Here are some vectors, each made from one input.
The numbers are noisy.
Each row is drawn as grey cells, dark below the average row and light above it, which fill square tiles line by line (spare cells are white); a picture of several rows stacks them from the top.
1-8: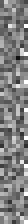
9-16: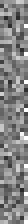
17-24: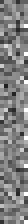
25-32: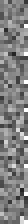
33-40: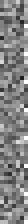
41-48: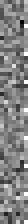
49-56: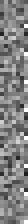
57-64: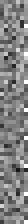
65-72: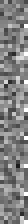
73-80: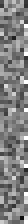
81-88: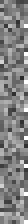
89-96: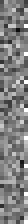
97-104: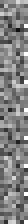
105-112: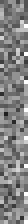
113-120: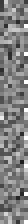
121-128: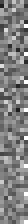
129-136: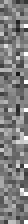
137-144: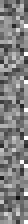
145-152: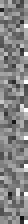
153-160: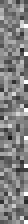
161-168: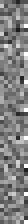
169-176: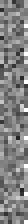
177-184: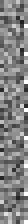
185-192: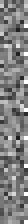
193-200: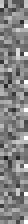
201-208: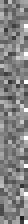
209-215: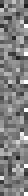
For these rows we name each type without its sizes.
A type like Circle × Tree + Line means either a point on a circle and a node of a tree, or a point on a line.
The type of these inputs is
Bool × Bool × Bool × Bool.
